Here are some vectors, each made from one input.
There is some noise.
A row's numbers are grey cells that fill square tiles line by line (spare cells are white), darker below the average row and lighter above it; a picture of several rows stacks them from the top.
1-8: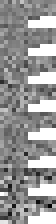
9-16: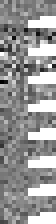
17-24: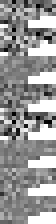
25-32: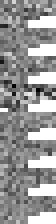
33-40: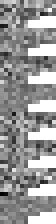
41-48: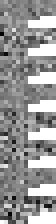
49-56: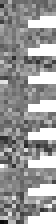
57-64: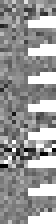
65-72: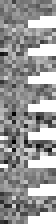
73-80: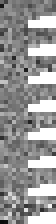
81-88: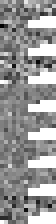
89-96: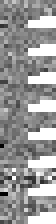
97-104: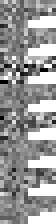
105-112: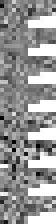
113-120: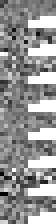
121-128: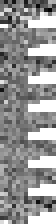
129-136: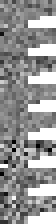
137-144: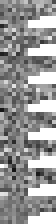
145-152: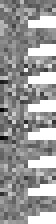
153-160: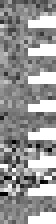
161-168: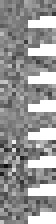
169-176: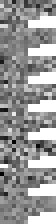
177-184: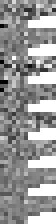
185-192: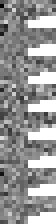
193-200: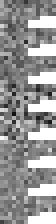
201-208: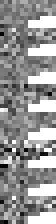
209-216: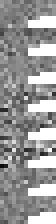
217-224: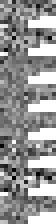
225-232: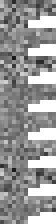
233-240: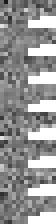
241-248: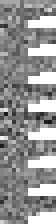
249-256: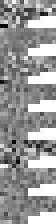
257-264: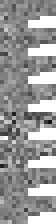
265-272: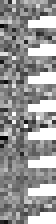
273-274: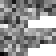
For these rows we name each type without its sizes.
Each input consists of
a point on each of two circles, together with either a point on a circle and four true/false values, or a label.
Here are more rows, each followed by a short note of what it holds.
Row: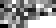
a point on each of two circles and a label
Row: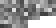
a point on each of three circles and four true/false values
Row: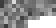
a point on each of two circles and a label
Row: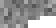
a point on each of three circles and four true/false values
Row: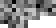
a point on each of three circles and four true/false values
